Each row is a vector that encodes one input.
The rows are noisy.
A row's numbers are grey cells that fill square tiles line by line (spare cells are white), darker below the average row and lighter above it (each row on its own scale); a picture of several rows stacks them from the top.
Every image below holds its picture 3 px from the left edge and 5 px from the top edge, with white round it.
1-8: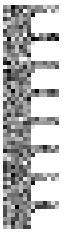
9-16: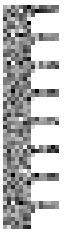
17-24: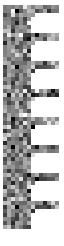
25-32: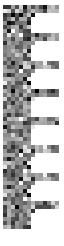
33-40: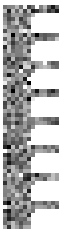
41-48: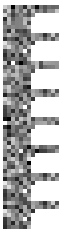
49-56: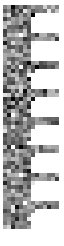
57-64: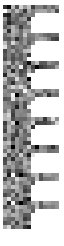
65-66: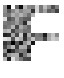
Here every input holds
one of 8 labels and a true/false value.
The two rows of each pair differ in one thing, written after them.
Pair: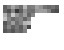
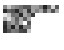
the true/false value
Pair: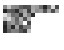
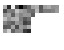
the label
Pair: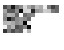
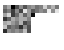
the true/false value
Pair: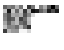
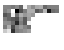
the label
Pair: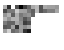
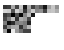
the label
